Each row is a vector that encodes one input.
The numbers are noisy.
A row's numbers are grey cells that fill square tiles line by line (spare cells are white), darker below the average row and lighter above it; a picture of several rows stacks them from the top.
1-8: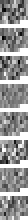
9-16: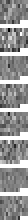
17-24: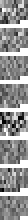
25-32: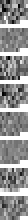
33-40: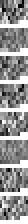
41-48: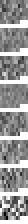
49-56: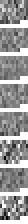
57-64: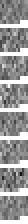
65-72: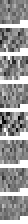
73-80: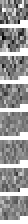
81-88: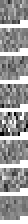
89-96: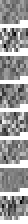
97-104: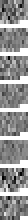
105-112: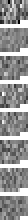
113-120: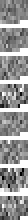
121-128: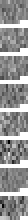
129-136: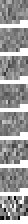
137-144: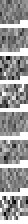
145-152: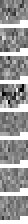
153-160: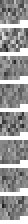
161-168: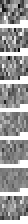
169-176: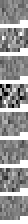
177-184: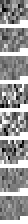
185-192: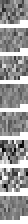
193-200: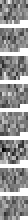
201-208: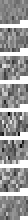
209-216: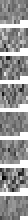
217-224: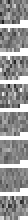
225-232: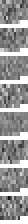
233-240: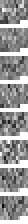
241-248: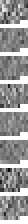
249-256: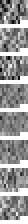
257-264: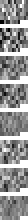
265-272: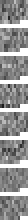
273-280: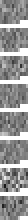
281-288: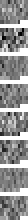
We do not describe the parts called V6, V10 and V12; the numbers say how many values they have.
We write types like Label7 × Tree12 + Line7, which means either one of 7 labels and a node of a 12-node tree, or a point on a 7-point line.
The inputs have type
Circle11 × (Line11 + V6) + (Line7 + V10) × V12.
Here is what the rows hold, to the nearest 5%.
About 45% of them hold a point on an 11-point circle, together with either a point on an 11-point line, or a value of V6. The rest hold a value of V12, together with either a point on a 7-point line, or a value of V10.
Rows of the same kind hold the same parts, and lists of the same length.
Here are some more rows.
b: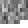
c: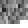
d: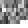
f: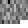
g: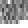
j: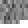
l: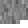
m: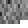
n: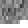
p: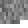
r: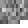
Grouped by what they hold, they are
b, n, p
c, g, l
d, j, m, r
f

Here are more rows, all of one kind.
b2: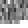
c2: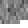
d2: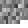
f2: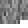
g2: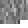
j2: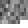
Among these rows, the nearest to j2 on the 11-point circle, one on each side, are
c2 and d2.
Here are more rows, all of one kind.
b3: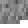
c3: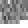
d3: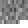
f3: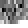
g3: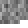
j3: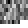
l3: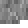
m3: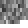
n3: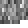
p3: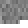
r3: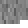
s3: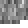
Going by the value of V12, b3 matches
m3, n3 and p3.
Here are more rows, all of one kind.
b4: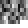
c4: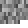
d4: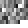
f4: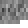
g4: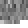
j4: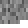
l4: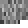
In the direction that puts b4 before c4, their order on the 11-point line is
j4, g4, l4, f4, d4, b4, c4.
